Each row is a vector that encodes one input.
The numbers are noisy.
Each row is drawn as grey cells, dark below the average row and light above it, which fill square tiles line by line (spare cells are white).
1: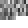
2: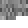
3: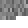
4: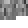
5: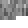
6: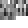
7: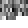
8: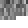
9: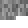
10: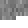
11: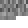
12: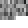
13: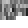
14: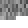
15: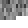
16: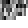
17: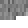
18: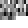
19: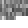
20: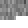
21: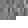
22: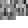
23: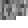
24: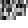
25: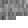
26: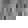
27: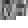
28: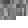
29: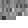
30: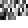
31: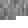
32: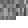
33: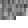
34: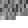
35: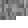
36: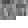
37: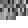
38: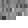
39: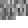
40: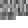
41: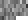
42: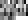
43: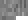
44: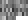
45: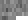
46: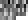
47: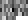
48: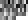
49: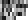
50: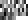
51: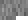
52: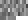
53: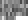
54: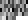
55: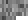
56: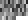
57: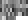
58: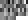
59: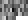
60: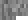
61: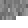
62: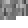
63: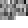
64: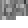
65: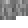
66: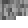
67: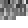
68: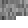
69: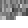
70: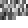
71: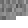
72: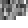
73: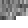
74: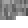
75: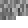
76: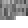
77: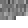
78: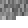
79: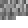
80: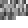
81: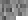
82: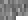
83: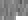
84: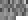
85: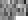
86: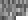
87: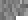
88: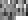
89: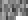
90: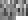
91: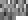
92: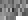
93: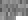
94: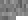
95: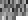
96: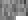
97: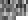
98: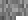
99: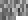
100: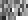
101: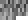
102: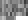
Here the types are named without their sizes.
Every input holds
a point on a line and a node of a tree.
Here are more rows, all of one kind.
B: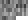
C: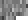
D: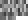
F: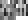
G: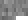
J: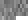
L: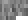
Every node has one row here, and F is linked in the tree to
C and L.
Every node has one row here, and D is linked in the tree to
J.
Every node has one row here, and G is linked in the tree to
B and L.
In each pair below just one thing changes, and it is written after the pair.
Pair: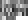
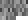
the node of the tree
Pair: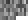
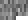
the node of the tree
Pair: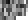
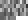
the node of the tree
